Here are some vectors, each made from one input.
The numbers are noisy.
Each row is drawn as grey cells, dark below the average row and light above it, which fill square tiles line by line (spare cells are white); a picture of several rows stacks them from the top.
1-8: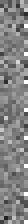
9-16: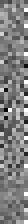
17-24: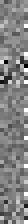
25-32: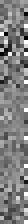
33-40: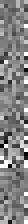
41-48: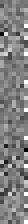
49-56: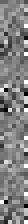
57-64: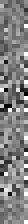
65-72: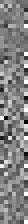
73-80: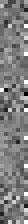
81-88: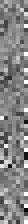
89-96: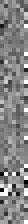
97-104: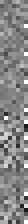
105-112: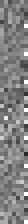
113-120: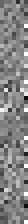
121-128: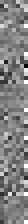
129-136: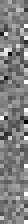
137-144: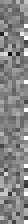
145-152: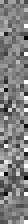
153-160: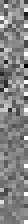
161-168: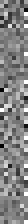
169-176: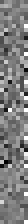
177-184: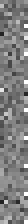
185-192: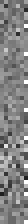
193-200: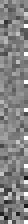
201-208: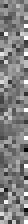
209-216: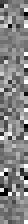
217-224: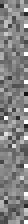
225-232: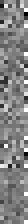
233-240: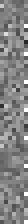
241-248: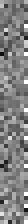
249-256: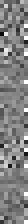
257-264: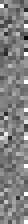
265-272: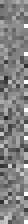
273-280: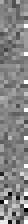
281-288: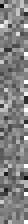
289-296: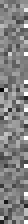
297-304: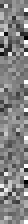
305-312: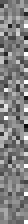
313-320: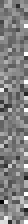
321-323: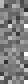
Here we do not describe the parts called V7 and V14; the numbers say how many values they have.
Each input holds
a node of a 13-node tree, three true/false values, a value of V7 and a value of V14.
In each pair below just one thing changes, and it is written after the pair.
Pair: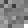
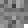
the node of the tree
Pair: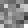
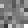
the value of V14
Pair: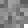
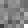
one of the three true/false values
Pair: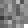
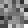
the node of the tree
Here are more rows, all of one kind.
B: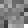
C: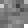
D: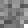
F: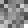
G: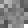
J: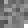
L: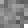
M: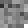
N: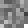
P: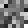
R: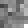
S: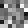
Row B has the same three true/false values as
F, L, R and S.
